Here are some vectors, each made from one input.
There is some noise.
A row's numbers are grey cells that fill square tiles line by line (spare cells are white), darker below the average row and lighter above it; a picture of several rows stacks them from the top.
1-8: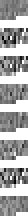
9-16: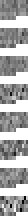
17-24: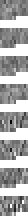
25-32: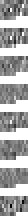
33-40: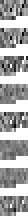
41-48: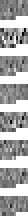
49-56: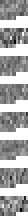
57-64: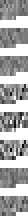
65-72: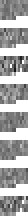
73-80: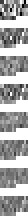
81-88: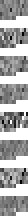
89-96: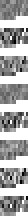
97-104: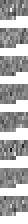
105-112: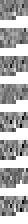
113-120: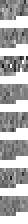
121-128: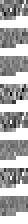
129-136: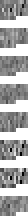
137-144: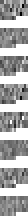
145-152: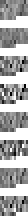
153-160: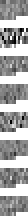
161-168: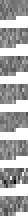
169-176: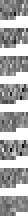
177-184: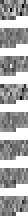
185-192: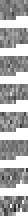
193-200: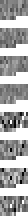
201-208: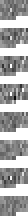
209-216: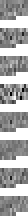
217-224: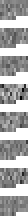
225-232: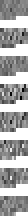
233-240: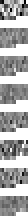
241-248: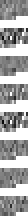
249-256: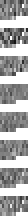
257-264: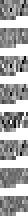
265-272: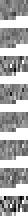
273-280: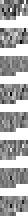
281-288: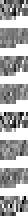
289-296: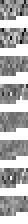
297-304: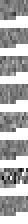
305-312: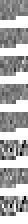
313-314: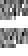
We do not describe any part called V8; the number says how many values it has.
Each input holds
a value of V8, together with a list of up to two points on a 6-point line.
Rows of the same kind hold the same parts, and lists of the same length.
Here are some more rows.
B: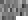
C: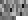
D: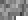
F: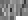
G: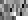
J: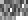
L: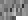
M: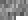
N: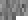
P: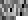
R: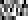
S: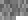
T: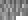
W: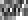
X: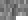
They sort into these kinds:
B, F, J, P, R, S, W, X
C, G, L, N
D, M, T

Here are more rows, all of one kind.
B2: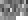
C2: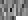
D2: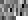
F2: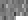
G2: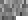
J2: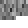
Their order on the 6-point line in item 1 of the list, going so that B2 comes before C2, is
G2, B2, D2, J2, C2, F2.
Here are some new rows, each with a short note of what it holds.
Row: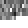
a value of V8, together with the empty list
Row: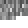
a value of V8, together with the empty list
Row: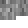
a value of V8, together with the empty list
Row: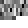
a value of V8, together with a list of one item
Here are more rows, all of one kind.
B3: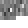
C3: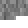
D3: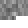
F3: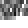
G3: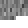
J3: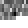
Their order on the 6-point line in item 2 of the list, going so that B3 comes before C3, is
D3, F3, G3, B3, C3, J3.
